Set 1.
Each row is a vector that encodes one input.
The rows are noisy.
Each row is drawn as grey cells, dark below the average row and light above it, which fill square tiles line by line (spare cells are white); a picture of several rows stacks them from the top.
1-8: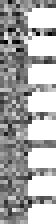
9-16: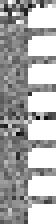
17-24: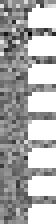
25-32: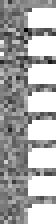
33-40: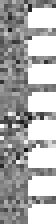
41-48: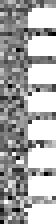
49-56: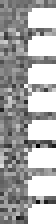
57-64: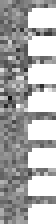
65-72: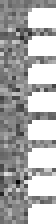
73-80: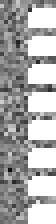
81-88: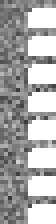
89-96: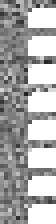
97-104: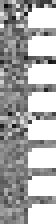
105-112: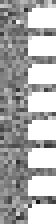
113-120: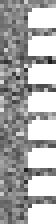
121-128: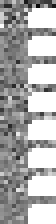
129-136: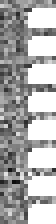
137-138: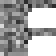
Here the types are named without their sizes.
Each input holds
either a fixed value, or a node of a tree, or five true/false values.
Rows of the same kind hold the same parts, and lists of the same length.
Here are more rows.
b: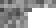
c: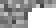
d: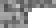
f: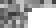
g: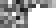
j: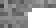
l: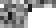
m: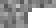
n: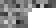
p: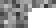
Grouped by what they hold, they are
b, f, g, j, l, n, p
c, m
d

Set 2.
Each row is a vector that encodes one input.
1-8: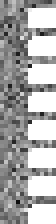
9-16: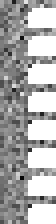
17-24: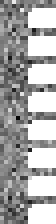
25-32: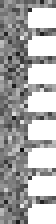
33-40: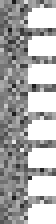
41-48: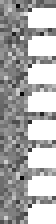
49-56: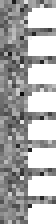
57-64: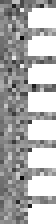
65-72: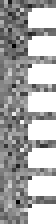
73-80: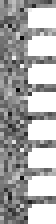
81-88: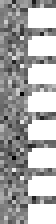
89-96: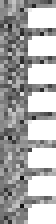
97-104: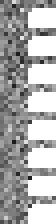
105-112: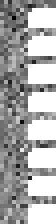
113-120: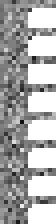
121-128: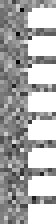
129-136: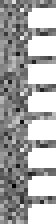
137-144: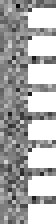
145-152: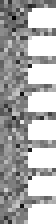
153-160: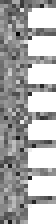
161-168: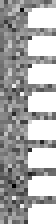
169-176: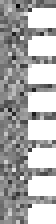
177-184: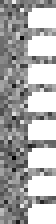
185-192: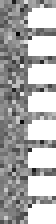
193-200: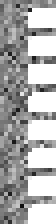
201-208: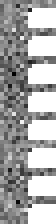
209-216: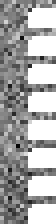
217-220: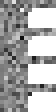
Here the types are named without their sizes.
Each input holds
either a point on a line, or a node of a tree.
